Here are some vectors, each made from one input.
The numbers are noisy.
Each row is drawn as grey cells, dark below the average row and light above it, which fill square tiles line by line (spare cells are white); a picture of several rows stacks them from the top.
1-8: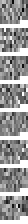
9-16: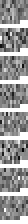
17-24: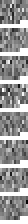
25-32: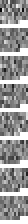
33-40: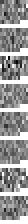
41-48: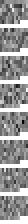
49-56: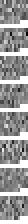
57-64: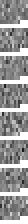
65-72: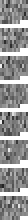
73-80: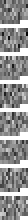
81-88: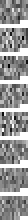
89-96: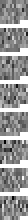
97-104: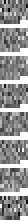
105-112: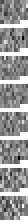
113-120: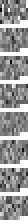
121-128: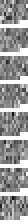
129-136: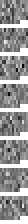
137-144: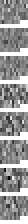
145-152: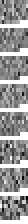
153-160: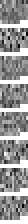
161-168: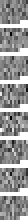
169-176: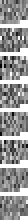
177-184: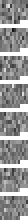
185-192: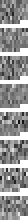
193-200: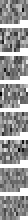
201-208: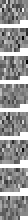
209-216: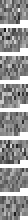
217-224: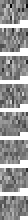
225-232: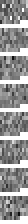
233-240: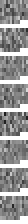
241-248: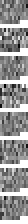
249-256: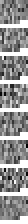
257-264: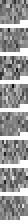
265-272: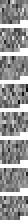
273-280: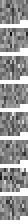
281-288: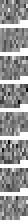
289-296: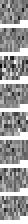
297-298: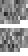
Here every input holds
a node of each of three 14-node trees, together with either a node of a 14-node tree, or three true/false values.
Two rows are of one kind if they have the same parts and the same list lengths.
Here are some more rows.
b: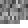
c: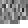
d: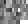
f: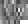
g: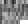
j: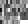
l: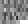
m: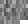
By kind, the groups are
b, c, d, g
f, j, l, m

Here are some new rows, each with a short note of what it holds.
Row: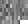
a node of each of three 14-node trees and three true/false values
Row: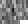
a node of each of three 14-node trees and three true/false values
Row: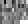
a node of each of four 14-node trees
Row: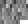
a node of each of four 14-node trees
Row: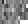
a node of each of three 14-node trees and three true/false values
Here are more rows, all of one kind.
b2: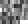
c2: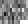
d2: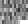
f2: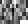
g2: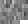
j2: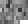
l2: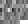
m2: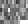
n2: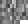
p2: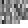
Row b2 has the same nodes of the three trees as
j2, l2 and m2.
